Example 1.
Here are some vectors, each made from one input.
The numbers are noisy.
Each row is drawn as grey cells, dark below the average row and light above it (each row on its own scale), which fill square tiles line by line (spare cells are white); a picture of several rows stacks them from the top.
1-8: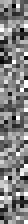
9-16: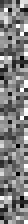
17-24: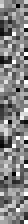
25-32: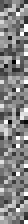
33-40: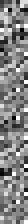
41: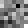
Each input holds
a point on an 8-point circle.
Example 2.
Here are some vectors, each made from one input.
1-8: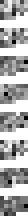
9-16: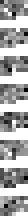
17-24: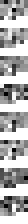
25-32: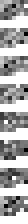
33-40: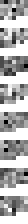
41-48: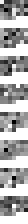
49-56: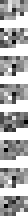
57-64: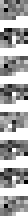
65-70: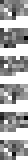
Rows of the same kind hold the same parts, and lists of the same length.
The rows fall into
2 kinds.
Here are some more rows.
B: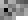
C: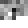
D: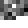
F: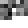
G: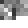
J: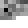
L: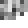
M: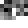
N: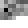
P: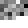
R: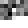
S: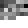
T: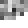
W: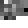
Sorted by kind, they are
B, C, F, G, J, L, M, N, P, R, S, T
D, W

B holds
three true/false values.
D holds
a fixed value.
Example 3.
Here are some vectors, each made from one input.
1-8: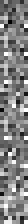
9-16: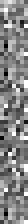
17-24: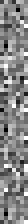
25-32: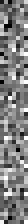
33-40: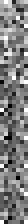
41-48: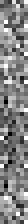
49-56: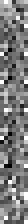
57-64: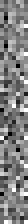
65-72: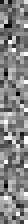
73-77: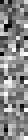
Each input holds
a node of a 10-node tree.
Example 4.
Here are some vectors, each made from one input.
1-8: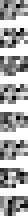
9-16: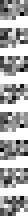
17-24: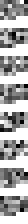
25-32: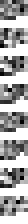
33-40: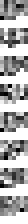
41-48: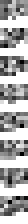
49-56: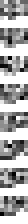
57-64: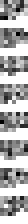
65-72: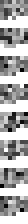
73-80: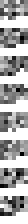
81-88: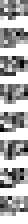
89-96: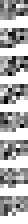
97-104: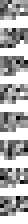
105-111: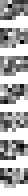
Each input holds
one of 7 labels.
